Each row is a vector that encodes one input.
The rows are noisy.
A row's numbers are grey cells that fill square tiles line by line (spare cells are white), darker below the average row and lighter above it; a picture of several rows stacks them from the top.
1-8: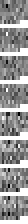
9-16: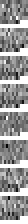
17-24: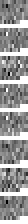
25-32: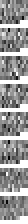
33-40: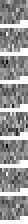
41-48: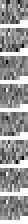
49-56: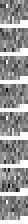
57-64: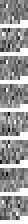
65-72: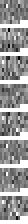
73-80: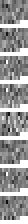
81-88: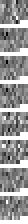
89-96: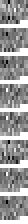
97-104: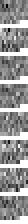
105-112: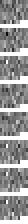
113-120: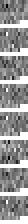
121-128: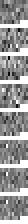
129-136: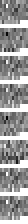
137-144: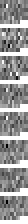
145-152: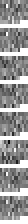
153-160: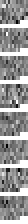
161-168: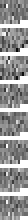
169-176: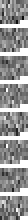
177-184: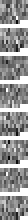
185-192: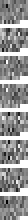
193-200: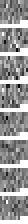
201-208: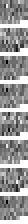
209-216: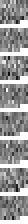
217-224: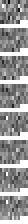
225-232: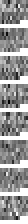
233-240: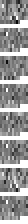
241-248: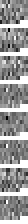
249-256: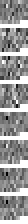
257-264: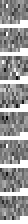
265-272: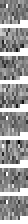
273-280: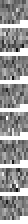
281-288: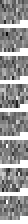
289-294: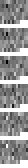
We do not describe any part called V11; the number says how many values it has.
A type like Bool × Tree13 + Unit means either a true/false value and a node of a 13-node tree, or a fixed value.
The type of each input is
Bool × (Line7 + Line10) + Line6 × V11.
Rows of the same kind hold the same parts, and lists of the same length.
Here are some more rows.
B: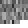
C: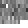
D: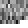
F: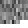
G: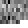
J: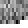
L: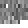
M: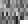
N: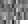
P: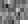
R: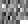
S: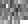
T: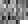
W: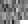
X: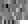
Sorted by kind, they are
B, C, F, N, W
D, G, J, M, R, T
L, P, S, X

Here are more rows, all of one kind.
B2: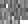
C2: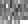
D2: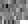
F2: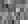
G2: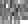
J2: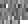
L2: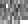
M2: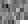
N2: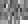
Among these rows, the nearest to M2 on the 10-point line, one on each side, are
B2 and D2.
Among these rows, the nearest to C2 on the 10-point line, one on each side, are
G2 and L2.
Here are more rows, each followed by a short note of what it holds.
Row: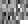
a point on a 6-point line and a value of V11
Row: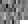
a point on a 7-point line and a true/false value
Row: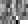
a point on a 6-point line and a value of V11
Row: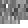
a point on a 7-point line and a true/false value
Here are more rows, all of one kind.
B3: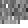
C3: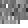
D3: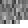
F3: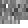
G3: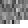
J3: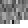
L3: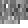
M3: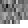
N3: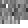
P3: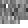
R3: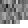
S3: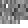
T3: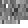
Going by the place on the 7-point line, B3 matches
C3, D3 and G3.
